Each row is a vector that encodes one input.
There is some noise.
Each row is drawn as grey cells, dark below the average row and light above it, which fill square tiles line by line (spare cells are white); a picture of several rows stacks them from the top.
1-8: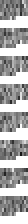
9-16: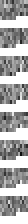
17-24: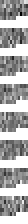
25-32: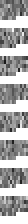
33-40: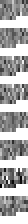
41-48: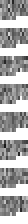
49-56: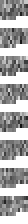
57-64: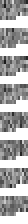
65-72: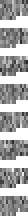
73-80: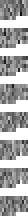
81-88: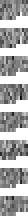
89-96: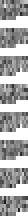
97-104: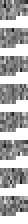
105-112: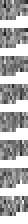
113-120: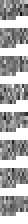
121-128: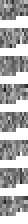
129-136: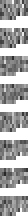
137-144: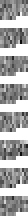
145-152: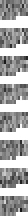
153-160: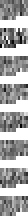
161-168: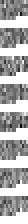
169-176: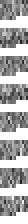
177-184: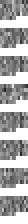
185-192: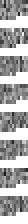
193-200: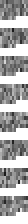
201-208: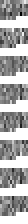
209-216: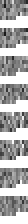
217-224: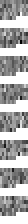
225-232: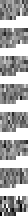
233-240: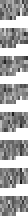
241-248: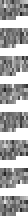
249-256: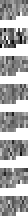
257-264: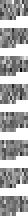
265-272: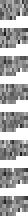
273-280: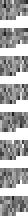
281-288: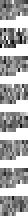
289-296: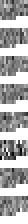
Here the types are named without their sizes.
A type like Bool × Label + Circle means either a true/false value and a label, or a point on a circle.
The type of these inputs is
List(Line).
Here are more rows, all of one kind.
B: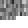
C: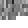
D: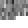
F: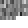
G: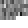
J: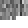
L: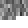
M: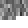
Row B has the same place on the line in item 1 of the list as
C and D.
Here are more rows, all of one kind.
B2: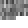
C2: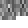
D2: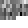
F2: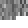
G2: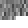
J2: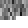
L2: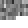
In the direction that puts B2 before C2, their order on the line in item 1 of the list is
D2, B2, L2, F2, G2, C2, J2.
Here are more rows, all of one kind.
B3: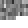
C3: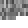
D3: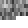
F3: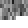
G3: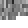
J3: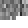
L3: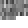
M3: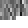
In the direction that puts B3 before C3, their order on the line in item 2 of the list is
M3, J3, B3, F3, L3, D3, C3, G3.
